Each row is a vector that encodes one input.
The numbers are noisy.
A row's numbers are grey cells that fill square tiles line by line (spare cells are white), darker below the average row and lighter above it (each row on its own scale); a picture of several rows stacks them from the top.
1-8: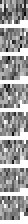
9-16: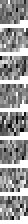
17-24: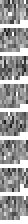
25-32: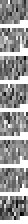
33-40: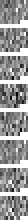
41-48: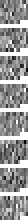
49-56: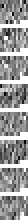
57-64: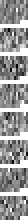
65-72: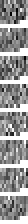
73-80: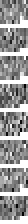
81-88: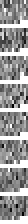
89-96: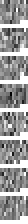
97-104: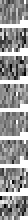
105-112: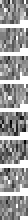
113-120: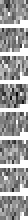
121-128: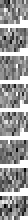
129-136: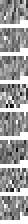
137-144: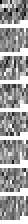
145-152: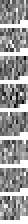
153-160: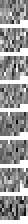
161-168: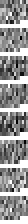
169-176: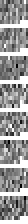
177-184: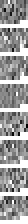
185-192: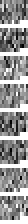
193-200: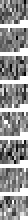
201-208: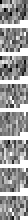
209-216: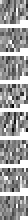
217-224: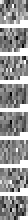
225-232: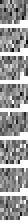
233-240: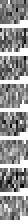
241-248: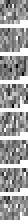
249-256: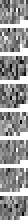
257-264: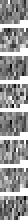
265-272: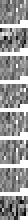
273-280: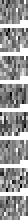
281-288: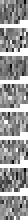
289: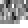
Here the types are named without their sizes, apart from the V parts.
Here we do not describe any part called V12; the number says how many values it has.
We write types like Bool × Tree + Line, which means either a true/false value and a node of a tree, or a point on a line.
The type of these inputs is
(Bool × Bool × Bool + Unit) × Line + V12.
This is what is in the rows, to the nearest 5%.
About 70% of them hold a point on a line, together with either a fixed value, or three true/false values. The rest hold a value of V12.
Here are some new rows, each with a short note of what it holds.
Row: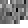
a value of V12
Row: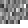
a point on a line
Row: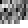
a value of V12
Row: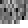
a value of V12
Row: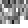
a point on a line and three true/false values
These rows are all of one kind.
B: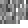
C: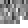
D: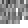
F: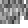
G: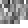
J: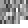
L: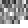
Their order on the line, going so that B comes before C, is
D, B, J, C, G, L, F.
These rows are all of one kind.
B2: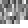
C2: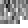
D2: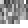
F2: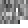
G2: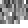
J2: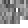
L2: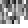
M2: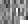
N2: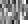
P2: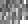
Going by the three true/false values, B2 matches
D2, G2, L2 and P2.
